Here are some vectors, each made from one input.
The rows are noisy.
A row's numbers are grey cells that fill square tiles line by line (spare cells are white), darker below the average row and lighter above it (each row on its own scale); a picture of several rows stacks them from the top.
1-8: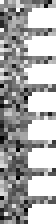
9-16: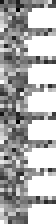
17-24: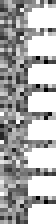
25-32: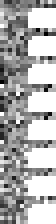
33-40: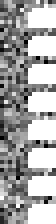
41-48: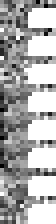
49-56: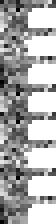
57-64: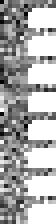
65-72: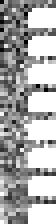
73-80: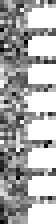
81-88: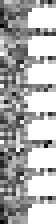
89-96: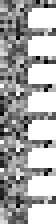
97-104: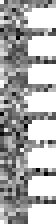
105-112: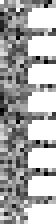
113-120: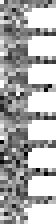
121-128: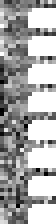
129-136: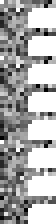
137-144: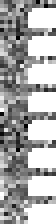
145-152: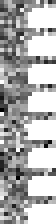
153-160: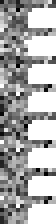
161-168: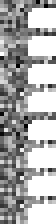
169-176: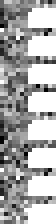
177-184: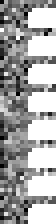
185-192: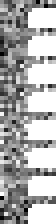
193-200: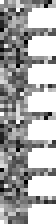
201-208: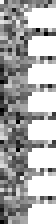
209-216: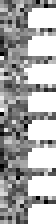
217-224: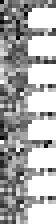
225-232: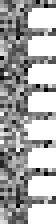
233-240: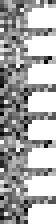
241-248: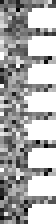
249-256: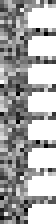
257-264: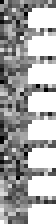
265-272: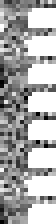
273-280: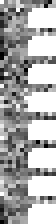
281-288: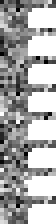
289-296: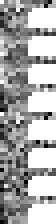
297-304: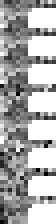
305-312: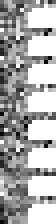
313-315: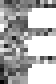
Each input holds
three true/false values.
